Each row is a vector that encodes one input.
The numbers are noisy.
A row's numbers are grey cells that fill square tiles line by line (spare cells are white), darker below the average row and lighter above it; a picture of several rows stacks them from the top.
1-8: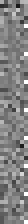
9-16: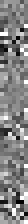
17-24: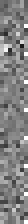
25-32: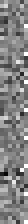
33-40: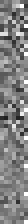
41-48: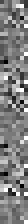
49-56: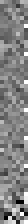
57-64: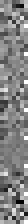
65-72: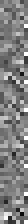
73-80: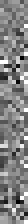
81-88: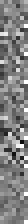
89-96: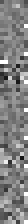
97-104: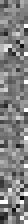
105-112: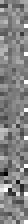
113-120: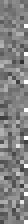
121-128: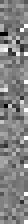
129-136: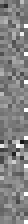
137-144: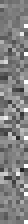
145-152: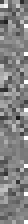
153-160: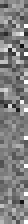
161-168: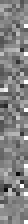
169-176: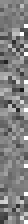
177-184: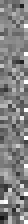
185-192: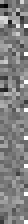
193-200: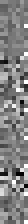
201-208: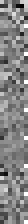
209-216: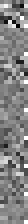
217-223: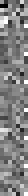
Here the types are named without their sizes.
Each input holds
a list of points on a line.
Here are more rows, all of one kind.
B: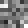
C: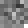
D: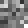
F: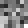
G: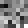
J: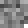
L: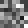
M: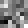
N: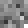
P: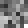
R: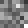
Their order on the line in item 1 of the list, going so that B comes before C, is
B, R, P, F, L, C, M, D, G, J, N.
